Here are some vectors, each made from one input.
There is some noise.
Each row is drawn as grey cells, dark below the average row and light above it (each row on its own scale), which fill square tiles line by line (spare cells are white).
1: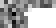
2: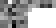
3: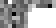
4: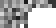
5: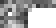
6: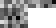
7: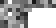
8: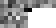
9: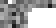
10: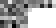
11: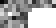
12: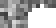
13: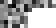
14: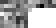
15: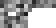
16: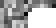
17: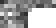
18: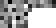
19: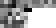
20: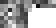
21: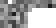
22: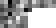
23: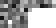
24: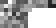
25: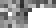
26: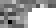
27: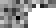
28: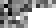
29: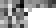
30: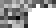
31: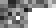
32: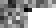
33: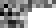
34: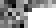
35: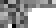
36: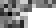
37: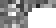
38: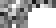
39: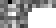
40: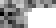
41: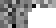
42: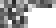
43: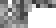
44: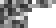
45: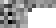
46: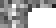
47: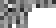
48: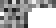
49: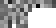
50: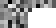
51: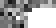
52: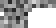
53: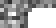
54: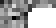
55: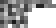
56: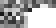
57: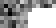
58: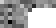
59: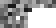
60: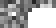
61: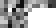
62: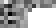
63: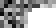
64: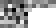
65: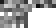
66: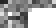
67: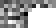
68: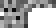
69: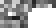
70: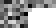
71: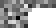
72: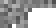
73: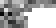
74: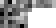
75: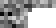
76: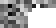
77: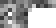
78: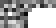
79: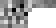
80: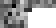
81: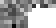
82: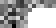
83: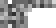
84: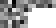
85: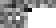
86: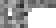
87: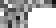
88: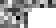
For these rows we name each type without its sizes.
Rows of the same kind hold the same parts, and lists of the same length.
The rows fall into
2 kinds.
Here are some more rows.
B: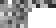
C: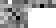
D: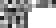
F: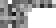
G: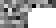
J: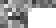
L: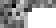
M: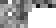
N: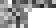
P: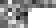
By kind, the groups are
B, C, F, J, M, N, P
D, G, L

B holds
a label and a point on a line.
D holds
a label, a point on a line and three true/false values.
